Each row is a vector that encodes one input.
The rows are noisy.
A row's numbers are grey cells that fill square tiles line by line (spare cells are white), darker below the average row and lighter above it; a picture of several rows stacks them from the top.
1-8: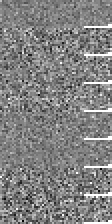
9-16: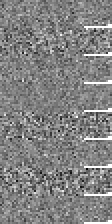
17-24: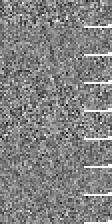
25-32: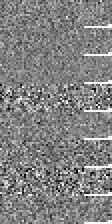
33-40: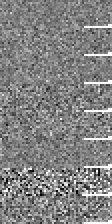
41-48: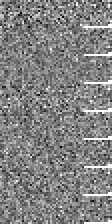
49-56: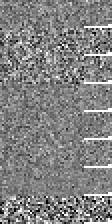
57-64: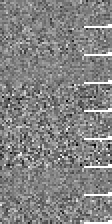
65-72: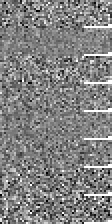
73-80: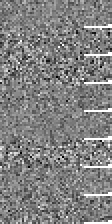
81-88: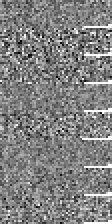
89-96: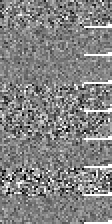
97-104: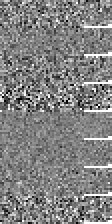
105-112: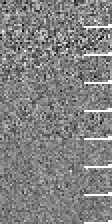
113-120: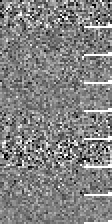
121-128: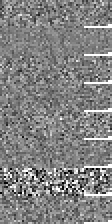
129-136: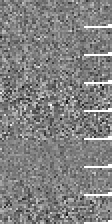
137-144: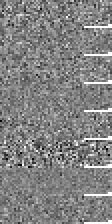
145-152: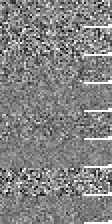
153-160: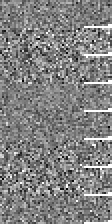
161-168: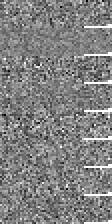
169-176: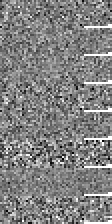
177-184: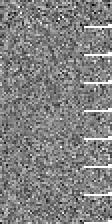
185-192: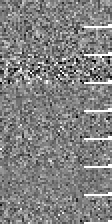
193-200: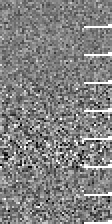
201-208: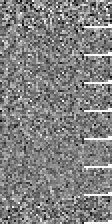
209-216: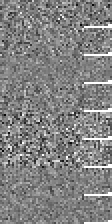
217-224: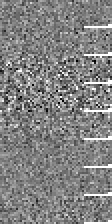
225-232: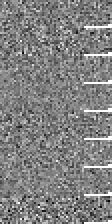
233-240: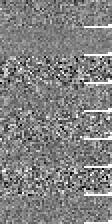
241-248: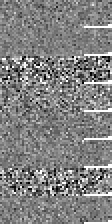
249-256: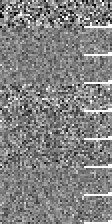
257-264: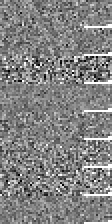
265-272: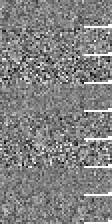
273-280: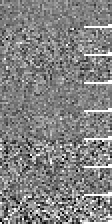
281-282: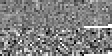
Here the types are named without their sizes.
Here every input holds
a list of items, each a label and a point on a line.
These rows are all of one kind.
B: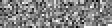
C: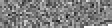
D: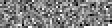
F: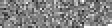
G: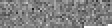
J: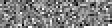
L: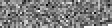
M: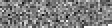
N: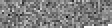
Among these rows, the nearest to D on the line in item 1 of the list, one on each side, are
J and L.
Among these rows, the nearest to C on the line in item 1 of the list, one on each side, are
L and N.
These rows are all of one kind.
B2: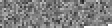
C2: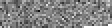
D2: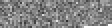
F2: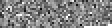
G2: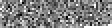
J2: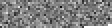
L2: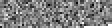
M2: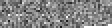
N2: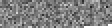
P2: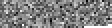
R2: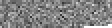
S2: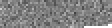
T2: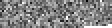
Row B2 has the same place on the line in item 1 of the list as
F2 and N2.
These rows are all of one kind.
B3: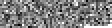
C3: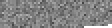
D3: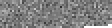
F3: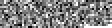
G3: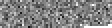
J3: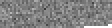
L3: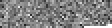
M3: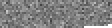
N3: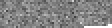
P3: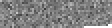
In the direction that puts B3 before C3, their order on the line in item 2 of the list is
B3, C3, G3, J3, P3, L3, M3, F3, N3, D3.
